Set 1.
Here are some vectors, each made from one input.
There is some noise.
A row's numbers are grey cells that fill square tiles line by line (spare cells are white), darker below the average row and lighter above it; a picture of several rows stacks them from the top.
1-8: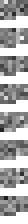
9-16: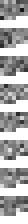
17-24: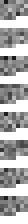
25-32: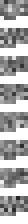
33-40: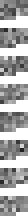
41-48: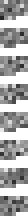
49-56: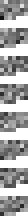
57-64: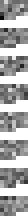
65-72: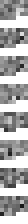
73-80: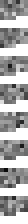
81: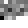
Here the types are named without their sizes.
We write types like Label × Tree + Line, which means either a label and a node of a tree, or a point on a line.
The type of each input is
Bool × Bool × Bool × Line × Line.
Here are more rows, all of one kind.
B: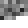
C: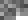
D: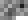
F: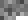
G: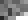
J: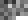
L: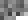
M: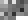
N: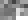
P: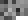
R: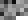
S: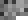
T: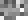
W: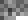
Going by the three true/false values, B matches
F, G, J and W.
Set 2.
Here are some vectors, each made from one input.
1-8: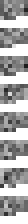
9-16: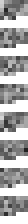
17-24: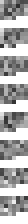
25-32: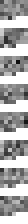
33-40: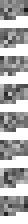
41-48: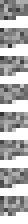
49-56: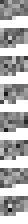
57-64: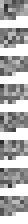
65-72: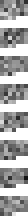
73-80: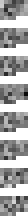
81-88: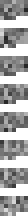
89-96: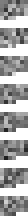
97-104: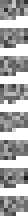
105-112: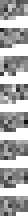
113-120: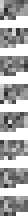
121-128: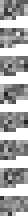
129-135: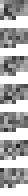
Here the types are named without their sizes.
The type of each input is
Bool × Bool × Bool + Line × Line.
